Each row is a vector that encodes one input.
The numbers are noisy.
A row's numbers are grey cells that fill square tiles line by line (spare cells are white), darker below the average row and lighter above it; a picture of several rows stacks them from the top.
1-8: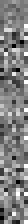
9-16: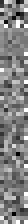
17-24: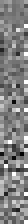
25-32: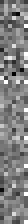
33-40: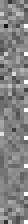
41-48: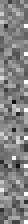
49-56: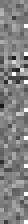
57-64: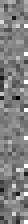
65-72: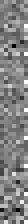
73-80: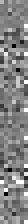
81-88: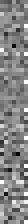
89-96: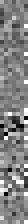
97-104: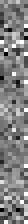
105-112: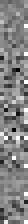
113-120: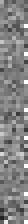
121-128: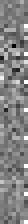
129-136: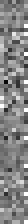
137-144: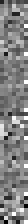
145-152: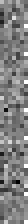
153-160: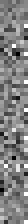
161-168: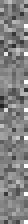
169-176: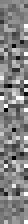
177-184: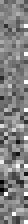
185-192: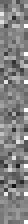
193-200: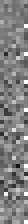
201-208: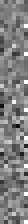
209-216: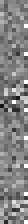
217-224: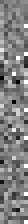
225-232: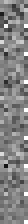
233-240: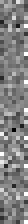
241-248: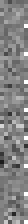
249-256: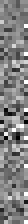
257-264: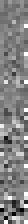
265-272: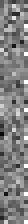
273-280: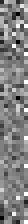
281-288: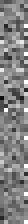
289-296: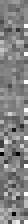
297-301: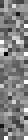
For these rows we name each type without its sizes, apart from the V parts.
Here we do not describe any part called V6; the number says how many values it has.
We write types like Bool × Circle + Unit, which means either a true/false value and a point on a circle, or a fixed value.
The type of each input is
Circle × (Label + Tree) + V6.
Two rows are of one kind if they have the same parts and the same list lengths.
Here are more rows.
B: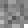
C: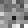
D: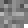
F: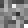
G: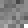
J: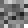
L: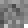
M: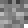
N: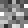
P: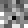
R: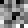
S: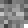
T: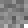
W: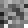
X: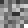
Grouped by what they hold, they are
B, J, P
C, D, G, L, M, N, S, T, W
F, R, X

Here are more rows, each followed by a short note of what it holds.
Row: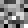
a point on a circle and a node of a tree
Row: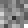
a point on a circle and a node of a tree
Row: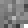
a point on a circle and a node of a tree
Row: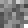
a point on a circle and a node of a tree
